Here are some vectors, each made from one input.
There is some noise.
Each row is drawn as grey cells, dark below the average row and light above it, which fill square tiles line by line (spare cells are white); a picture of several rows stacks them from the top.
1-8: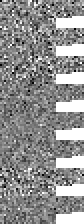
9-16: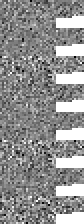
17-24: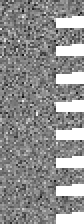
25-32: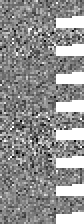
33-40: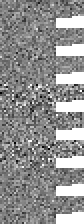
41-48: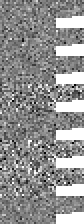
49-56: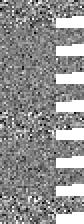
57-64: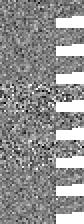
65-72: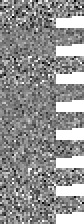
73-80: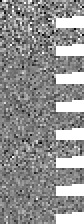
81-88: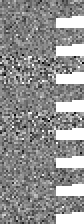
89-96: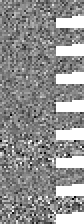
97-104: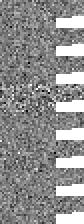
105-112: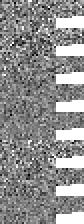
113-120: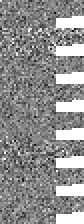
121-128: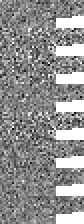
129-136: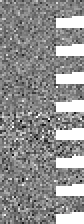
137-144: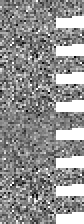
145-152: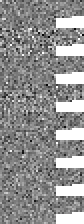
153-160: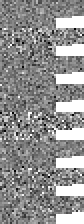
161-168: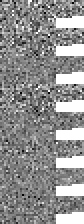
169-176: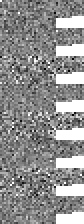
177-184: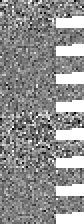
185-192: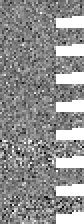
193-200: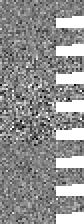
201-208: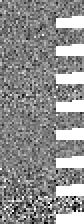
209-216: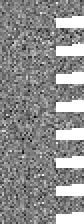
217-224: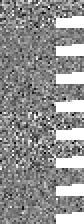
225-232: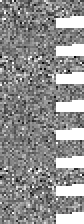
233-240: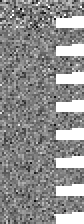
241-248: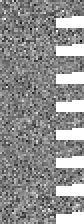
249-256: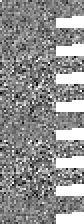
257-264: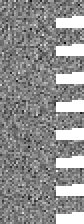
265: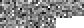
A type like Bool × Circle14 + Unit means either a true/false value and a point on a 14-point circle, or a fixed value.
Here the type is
(Label4 + Line5 × Tree9) × Line8 + Tree11.
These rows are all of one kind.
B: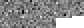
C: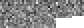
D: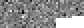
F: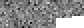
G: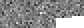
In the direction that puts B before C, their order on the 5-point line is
B, G, C, D, F.
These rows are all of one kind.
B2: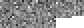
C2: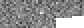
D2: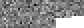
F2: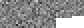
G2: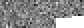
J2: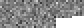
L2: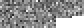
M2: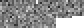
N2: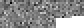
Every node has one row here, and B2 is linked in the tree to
N2.
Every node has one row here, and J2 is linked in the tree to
D2, F2, G2 and N2.
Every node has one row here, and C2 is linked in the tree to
F2.
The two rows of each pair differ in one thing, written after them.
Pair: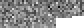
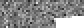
the place on the 8-point line
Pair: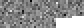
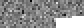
the place on the 5-point line
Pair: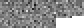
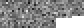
the place on the 5-point line
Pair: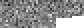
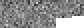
the node of the tree
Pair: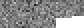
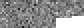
the node of the tree
